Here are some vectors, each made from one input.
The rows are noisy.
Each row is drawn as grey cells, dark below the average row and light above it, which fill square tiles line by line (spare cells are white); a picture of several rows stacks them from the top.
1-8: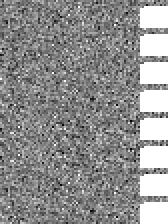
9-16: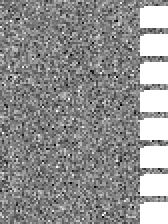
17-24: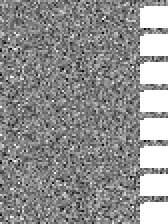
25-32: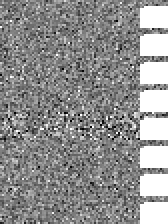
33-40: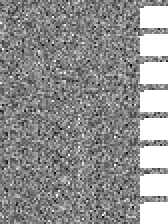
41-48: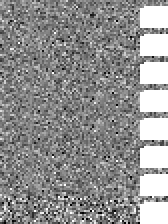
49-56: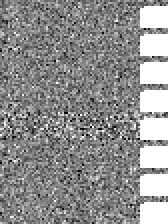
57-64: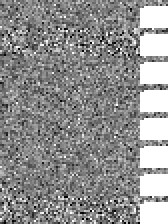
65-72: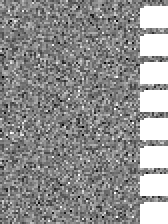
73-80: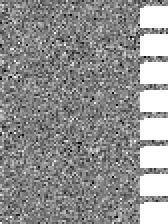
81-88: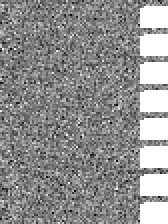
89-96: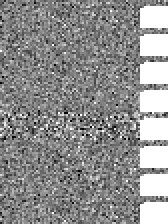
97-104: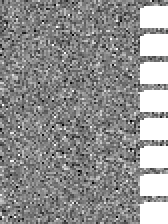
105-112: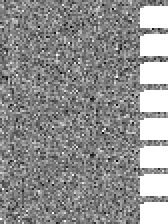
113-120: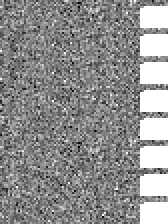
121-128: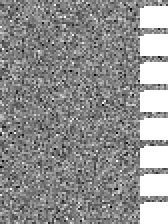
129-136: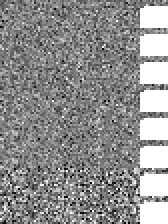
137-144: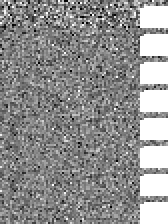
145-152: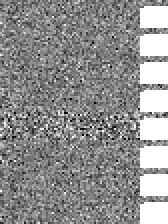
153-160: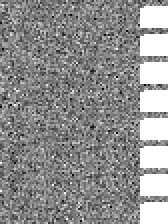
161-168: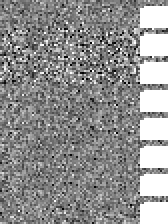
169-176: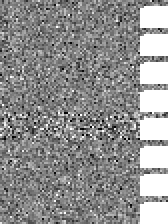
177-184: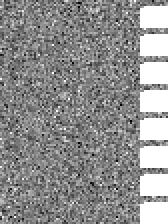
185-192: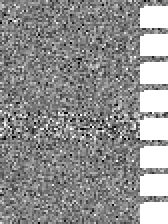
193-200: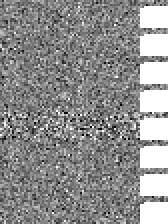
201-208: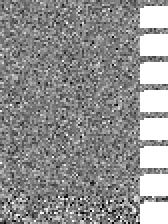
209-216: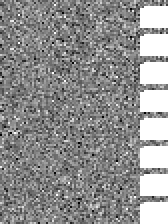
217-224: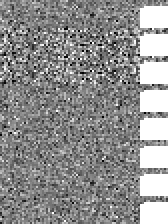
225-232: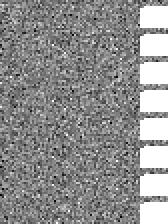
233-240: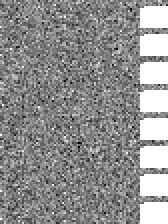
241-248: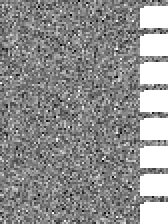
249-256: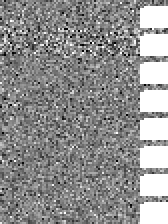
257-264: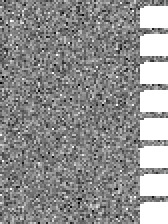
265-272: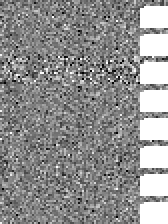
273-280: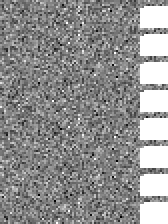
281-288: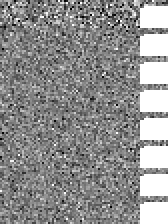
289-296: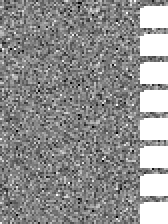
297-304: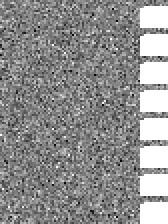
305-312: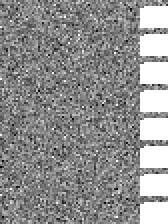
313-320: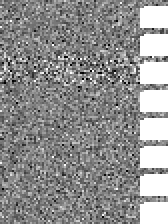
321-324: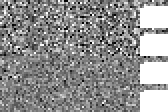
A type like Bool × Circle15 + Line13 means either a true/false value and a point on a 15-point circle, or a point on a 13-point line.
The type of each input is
Bool × (Circle14 + Unit).
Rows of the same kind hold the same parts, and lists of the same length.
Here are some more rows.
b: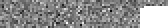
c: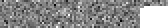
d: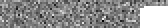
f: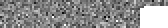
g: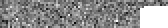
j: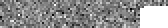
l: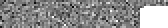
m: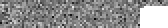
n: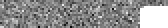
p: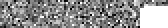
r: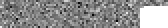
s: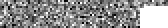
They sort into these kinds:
b, c, d, f, g, j, l, m, n, r
p, s

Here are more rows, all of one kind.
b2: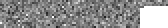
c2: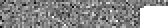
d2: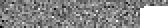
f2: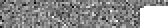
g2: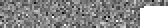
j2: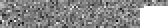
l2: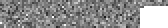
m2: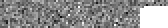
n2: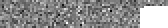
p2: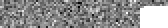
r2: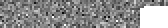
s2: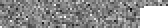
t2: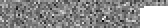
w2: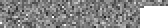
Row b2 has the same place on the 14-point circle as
g2, l2, r2 and w2.
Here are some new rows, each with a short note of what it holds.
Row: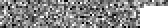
a true/false value
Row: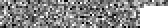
a true/false value
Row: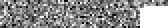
a true/false value
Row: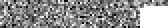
a true/false value
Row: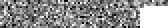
a true/false value
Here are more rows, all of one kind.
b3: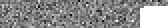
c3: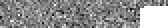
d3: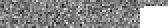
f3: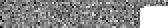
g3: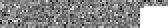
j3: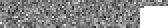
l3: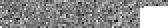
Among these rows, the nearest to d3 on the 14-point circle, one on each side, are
b3 and f3.
